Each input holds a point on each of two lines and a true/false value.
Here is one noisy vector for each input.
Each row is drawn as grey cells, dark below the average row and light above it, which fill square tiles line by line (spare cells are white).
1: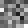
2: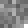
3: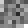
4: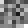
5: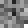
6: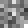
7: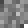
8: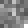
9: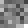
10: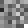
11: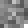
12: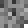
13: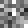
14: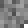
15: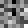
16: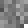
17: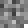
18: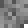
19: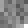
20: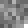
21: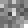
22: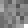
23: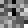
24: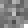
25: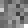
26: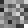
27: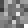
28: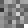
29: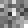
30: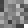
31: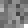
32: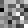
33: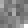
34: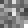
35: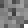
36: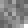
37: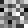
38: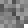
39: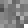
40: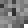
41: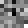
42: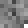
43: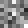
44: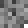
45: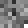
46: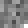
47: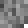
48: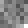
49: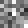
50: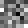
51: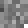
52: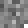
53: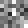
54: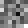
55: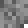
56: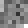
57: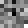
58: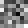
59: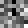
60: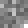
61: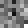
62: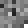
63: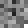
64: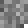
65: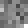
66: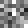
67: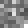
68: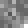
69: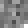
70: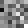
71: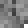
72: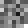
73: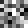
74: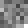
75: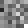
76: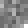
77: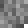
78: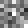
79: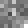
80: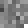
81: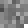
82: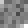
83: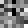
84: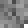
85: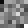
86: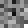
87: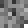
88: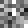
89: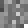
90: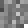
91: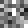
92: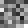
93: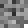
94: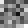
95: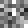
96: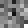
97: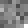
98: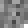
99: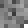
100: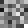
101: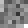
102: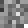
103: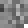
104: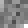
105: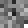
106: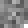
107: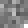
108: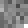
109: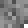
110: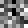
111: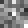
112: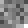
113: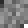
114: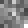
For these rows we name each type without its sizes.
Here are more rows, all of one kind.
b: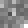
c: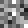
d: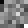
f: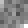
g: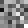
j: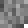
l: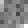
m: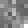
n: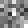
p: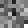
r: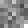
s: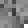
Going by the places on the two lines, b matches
f, g, l and n.
